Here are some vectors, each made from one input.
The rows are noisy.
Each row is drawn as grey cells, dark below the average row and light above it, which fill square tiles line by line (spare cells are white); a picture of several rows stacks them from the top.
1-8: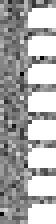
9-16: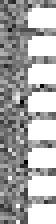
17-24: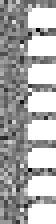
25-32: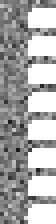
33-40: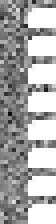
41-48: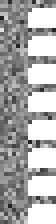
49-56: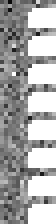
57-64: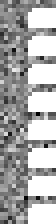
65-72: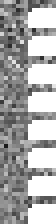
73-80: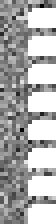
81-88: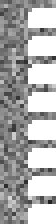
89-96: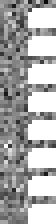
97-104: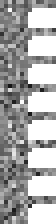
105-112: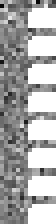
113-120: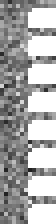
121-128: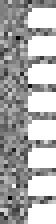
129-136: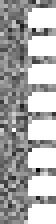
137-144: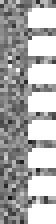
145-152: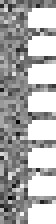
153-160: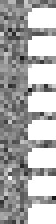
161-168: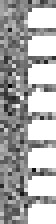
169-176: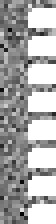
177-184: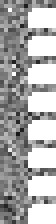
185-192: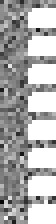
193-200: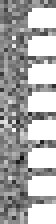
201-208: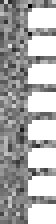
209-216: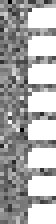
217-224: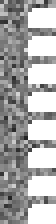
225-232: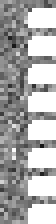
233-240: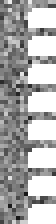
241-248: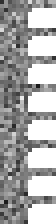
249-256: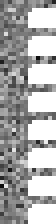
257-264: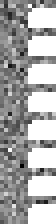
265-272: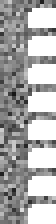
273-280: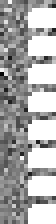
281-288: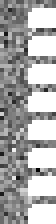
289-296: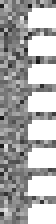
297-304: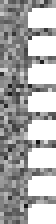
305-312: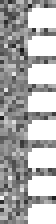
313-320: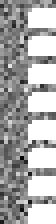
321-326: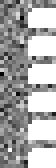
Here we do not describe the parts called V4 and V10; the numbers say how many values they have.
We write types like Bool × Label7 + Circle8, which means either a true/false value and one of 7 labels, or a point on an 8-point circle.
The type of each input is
Label7 + Line5 × V10 + Tree9 × Tree9 × V4.
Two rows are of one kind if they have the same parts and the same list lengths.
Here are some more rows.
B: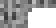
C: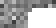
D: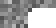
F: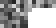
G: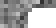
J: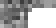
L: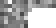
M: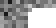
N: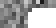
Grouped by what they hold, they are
B, D, G, L, N
C
F, J, M

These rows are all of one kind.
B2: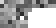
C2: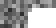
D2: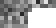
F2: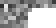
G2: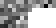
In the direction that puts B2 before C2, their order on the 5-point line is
G2, B2, F2, C2, D2.
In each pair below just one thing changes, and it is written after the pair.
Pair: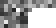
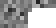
the value of V10
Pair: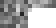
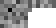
the value of V10
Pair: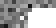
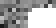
the place on the 5-point line
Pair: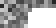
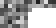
the place on the 5-point line
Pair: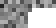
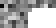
the value of V10
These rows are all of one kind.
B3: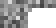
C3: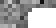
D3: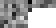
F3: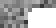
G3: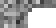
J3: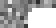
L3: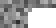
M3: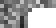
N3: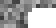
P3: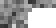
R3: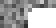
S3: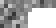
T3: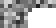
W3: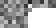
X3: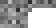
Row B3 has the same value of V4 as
F3, P3, R3 and S3.
